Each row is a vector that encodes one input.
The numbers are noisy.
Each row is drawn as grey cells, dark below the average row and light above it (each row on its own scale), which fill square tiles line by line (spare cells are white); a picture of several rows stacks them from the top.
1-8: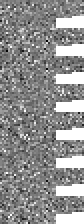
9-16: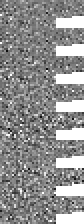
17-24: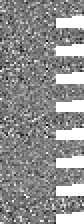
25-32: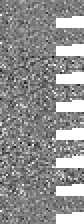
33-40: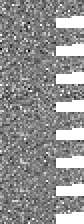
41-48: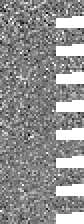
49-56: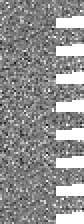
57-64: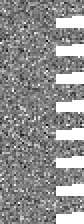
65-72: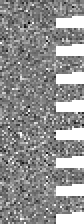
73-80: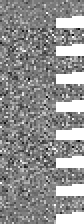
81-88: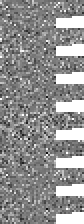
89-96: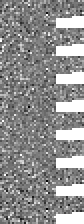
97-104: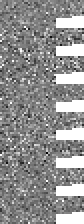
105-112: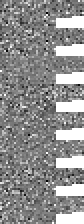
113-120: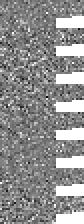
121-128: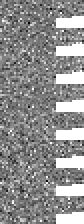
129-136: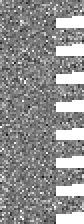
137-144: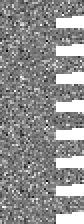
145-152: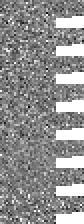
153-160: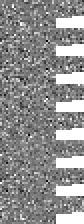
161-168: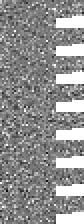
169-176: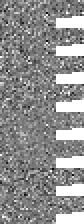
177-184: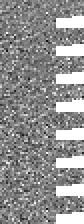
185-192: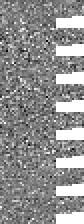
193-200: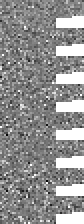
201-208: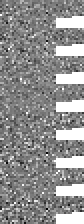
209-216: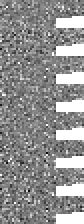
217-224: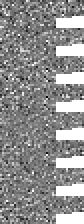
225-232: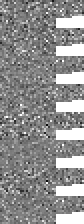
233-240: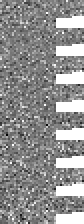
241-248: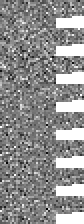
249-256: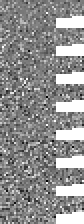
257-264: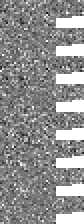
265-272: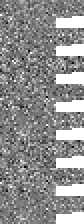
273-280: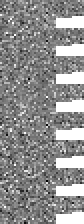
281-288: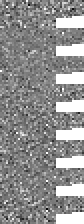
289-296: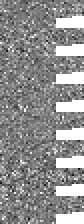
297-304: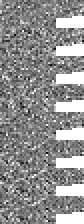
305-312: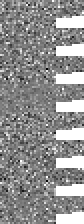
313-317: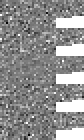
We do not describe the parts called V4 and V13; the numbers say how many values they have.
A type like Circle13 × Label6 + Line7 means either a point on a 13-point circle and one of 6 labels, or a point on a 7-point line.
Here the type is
Bool × Bool × Bool × Bool + (Tree12 + V13) × V4.
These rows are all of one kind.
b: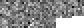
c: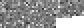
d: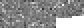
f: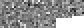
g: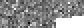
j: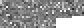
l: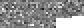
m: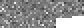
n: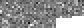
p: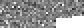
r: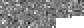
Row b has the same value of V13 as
l, m, n and p.
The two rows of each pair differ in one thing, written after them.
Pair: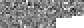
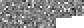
the value of V13
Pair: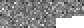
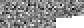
the value of V4
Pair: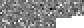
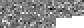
the value of V4
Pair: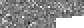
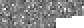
the value of V4
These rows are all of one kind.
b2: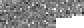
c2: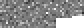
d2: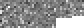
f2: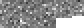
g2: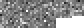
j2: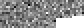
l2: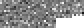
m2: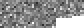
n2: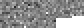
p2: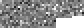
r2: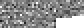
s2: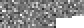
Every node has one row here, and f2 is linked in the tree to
g2 and p2.
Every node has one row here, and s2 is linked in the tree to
r2.
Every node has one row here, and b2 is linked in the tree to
j2 and l2.
